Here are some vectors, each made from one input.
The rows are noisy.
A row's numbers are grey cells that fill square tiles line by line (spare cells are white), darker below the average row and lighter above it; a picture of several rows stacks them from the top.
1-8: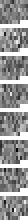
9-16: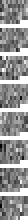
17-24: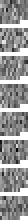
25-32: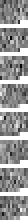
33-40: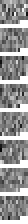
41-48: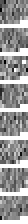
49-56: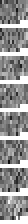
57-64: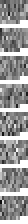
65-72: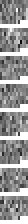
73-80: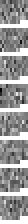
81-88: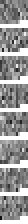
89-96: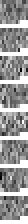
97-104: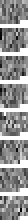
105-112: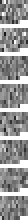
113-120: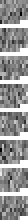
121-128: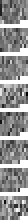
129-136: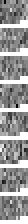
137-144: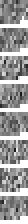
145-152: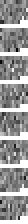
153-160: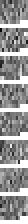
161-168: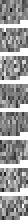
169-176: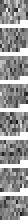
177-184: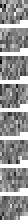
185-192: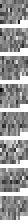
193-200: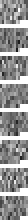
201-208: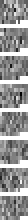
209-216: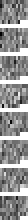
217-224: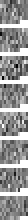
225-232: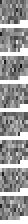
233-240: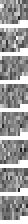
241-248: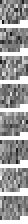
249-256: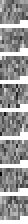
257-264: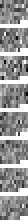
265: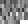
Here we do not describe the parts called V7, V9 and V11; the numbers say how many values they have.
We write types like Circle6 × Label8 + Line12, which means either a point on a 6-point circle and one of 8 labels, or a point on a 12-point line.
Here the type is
List3(Line5) × V7 × V9 × V11.
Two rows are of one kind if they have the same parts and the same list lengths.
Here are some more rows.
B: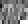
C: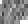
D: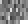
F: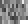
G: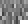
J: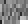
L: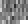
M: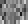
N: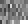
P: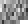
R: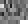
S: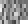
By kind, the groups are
B, G, J, L
C, D, R
F, M, N
P, S

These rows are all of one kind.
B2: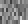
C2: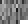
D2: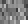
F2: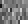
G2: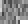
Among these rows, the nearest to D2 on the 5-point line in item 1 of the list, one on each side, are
C2 and G2.
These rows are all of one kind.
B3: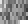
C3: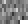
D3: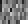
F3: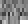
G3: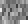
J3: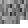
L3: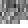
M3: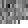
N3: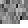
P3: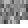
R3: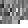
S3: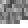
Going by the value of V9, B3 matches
P3 and R3.
